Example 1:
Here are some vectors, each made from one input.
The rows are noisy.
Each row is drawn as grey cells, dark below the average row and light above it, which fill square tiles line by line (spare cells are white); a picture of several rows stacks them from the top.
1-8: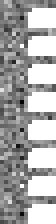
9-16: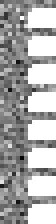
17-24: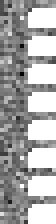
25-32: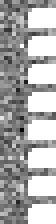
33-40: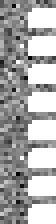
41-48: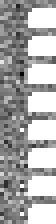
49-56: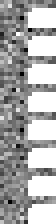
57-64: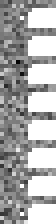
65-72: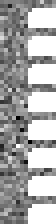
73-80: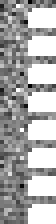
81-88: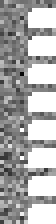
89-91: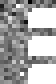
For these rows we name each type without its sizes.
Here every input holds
a list of points on a line.
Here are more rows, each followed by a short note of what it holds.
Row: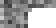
a list of three items
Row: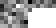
the empty list
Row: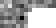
a list of one item
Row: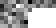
the empty list
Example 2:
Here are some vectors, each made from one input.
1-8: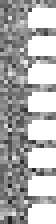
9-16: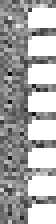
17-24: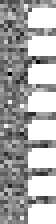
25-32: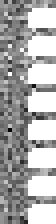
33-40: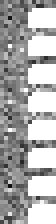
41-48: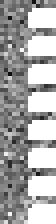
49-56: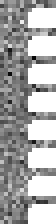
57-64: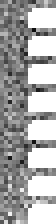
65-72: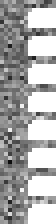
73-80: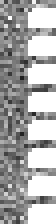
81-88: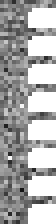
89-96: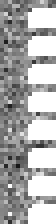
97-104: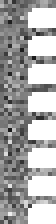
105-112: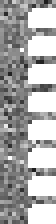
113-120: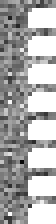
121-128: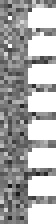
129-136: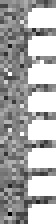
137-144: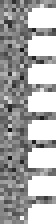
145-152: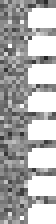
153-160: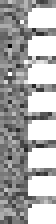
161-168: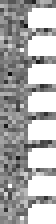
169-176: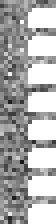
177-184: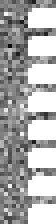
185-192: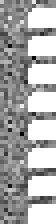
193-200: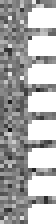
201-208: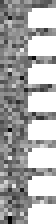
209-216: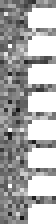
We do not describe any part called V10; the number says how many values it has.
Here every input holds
a point on a 13-point circle, three true/false values and a value of V10.
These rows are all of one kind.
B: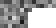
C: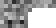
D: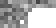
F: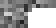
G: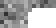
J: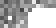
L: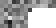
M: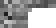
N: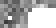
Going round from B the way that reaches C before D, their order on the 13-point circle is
B, F, C, L, N, J, D, G, M.
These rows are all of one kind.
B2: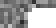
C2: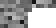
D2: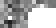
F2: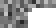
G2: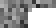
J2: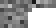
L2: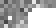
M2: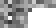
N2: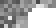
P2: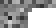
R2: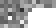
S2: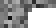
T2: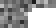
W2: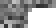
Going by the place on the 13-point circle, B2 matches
C2, F2, J2 and T2.
